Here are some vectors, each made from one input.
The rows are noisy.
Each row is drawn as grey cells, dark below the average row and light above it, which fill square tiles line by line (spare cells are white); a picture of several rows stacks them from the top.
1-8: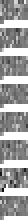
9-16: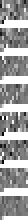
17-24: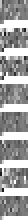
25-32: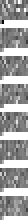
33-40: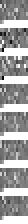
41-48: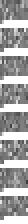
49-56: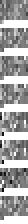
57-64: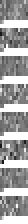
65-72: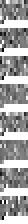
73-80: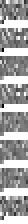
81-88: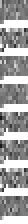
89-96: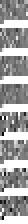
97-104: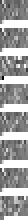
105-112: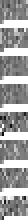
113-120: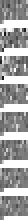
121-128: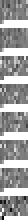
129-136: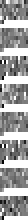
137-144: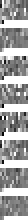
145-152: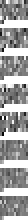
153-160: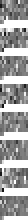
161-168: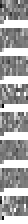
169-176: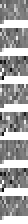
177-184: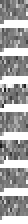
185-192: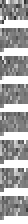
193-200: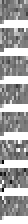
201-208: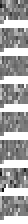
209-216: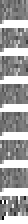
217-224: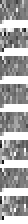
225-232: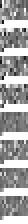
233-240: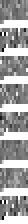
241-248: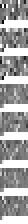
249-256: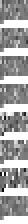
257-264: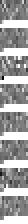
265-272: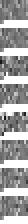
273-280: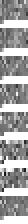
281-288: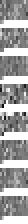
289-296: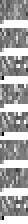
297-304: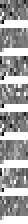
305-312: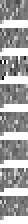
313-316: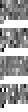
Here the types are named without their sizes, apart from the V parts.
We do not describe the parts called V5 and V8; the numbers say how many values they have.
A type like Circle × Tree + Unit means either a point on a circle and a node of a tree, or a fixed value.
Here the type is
Line × (Line + V5) + V8.
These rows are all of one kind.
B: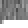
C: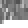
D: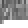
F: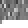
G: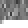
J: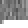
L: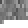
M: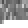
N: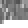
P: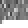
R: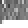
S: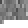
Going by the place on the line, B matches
D, J and M.
